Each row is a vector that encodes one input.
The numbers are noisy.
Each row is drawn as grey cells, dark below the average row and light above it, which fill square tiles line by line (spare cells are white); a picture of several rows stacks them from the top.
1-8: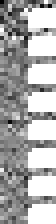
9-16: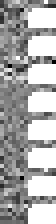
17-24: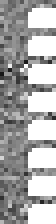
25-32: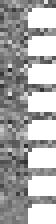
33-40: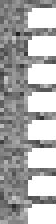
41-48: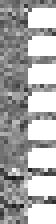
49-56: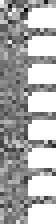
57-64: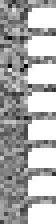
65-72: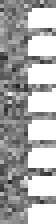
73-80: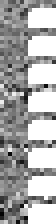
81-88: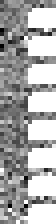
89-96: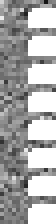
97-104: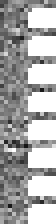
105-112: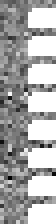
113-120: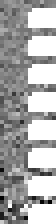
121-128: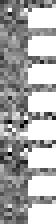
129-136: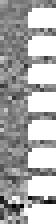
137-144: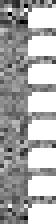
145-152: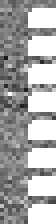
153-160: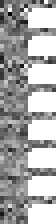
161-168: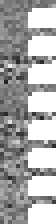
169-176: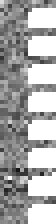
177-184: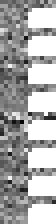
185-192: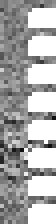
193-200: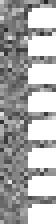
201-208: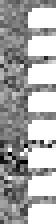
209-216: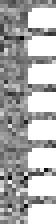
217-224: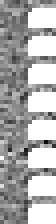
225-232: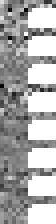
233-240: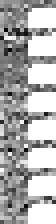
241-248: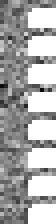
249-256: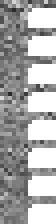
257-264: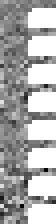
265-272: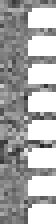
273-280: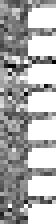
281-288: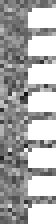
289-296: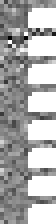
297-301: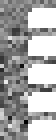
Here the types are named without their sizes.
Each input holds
a point on a line, together with either a node of a tree, or three true/false values.
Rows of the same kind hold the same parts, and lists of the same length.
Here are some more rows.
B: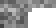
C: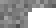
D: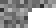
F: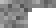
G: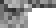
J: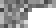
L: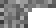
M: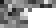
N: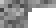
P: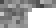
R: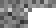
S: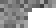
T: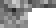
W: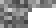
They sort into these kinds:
B, L, P
C, D, F, G, J, M, N, R, S, T, W

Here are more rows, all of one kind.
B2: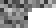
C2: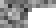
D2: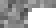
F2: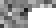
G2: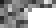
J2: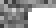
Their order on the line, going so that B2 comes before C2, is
B2, G2, C2, D2, F2, J2.
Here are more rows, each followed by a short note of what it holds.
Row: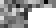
a point on a line and three true/false values
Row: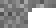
a point on a line and a node of a tree
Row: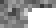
a point on a line and a node of a tree
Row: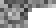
a point on a line and three true/false values
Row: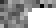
a point on a line and three true/false values
